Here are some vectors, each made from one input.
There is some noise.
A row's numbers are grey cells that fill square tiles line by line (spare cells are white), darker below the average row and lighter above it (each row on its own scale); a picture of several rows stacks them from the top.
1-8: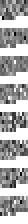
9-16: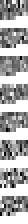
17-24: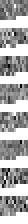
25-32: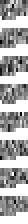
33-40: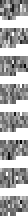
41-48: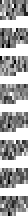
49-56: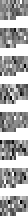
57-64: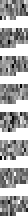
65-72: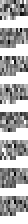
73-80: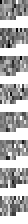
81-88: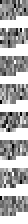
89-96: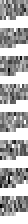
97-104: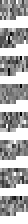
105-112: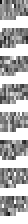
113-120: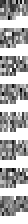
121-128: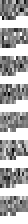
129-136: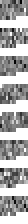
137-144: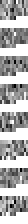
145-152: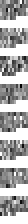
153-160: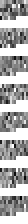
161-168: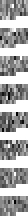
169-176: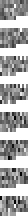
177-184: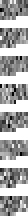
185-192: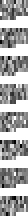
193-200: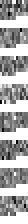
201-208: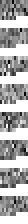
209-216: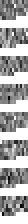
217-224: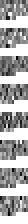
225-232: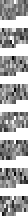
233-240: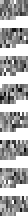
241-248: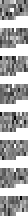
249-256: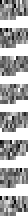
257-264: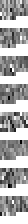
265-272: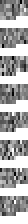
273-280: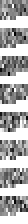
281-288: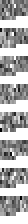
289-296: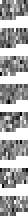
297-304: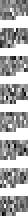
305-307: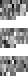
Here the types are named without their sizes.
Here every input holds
a point on a circle, together with either a point on a circle, or a point on a line.
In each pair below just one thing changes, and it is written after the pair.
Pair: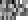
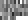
the place on the line
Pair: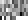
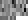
the place on the line
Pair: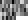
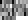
the place on the circle
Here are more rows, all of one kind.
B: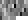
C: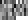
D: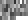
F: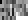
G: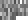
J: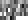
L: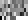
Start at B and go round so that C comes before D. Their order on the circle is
B, L, J, F, C, G, D.
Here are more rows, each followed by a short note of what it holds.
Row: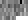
a point on each of two circles
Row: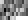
a point on each of two circles
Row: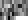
a point on each of two circles
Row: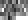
a point on each of two circles
